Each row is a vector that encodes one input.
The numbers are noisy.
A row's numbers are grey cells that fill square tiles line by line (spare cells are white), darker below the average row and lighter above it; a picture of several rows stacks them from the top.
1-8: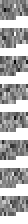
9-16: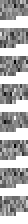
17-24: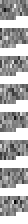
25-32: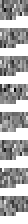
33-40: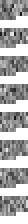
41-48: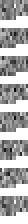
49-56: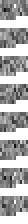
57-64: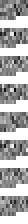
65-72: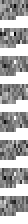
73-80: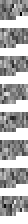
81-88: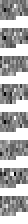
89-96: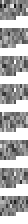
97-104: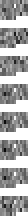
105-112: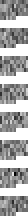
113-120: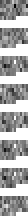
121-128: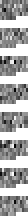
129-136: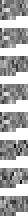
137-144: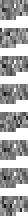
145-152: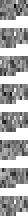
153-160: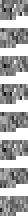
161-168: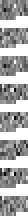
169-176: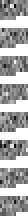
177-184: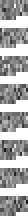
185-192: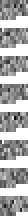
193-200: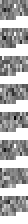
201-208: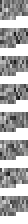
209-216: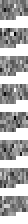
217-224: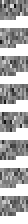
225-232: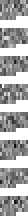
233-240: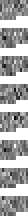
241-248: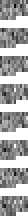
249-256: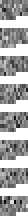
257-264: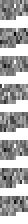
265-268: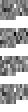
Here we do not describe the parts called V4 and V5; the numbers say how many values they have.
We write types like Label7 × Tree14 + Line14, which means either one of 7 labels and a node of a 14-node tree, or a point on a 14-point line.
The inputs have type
Bool × (Line10 + V4) + V5.
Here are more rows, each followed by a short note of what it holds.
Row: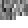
a value of V5
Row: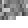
a point on a 10-point line and a true/false value
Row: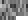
a point on a 10-point line and a true/false value
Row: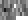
a value of V5
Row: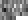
a value of V5
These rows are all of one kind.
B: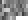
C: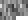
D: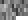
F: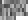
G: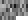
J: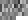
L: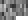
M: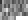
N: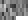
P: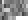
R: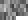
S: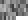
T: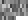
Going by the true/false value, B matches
F, J, M and P.
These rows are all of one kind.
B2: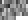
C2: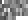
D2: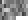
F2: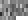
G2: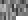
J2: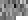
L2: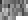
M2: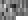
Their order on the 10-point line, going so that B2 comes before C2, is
F2, B2, C2, D2, G2, L2, M2, J2.
